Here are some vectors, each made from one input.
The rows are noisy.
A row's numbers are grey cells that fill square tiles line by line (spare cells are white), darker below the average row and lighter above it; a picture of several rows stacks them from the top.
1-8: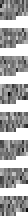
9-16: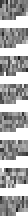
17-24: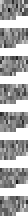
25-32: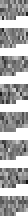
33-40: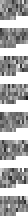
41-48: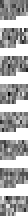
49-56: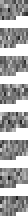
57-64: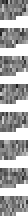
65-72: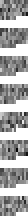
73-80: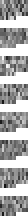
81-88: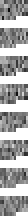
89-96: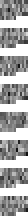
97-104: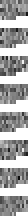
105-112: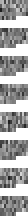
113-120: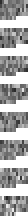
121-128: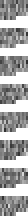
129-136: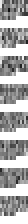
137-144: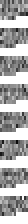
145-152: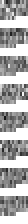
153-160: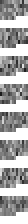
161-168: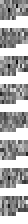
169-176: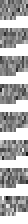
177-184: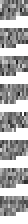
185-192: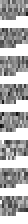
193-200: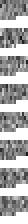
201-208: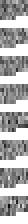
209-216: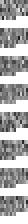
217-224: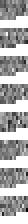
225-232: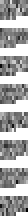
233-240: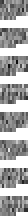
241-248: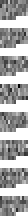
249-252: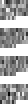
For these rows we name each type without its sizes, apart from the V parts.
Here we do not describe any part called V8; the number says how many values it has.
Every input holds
either a node of a tree, a true/false value and a value of V8, or a list of points on a line.
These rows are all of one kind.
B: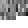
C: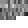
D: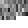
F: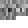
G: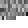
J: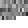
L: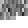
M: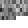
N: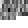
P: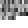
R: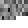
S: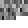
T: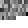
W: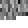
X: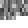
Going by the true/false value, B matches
F, L, N and P.
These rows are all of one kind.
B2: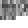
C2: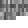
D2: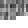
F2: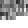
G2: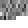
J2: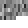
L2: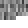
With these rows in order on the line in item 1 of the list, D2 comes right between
F2 and L2.
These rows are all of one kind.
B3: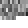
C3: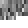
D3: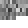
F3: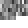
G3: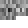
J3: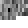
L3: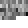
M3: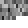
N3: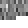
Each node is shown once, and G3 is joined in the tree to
D3.
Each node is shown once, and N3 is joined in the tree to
J3 and L3.
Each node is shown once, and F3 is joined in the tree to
C3 and J3.
